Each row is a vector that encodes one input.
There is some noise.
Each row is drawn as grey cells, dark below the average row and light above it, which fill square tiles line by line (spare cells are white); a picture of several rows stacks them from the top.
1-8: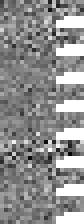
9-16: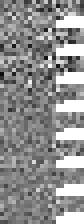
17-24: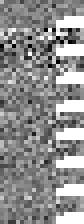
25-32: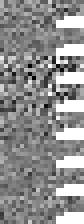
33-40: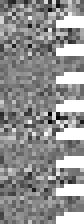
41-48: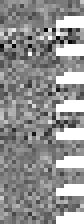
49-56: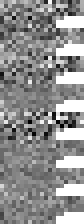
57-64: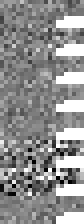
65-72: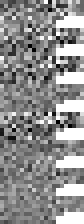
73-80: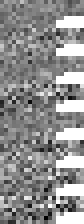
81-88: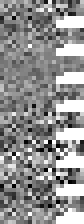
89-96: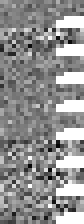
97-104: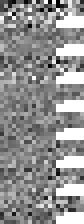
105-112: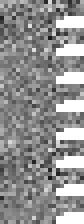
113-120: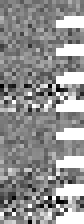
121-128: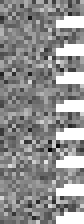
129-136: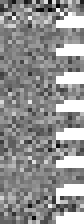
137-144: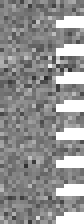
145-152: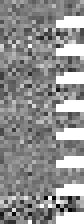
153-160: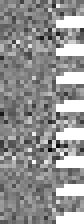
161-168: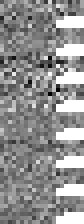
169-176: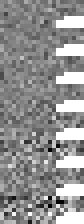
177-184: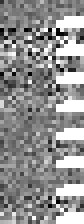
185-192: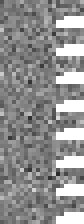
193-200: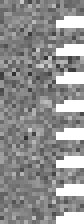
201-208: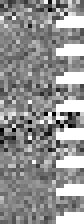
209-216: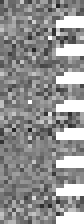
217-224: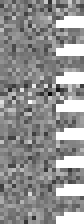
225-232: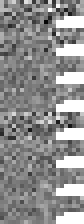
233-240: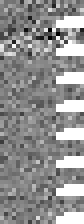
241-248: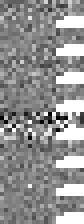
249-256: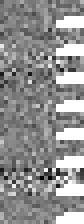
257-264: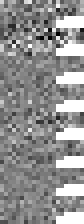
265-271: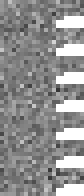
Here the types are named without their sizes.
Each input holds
a point on a line, together with either a point on a circle, or a fixed value.
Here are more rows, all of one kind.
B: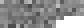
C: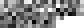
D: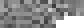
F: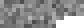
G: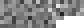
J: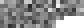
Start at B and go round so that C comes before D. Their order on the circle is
B, C, F, D, J, G.
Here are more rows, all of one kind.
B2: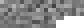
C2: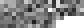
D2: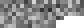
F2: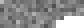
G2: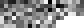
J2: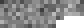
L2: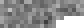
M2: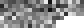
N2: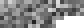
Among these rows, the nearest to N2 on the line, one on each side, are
D2 and F2.
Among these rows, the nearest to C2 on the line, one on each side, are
F2 and L2.
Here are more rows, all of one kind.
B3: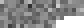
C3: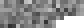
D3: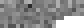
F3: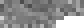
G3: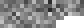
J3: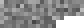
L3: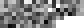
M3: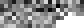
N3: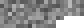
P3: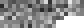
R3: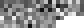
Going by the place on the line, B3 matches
C3, D3, L3 and P3.
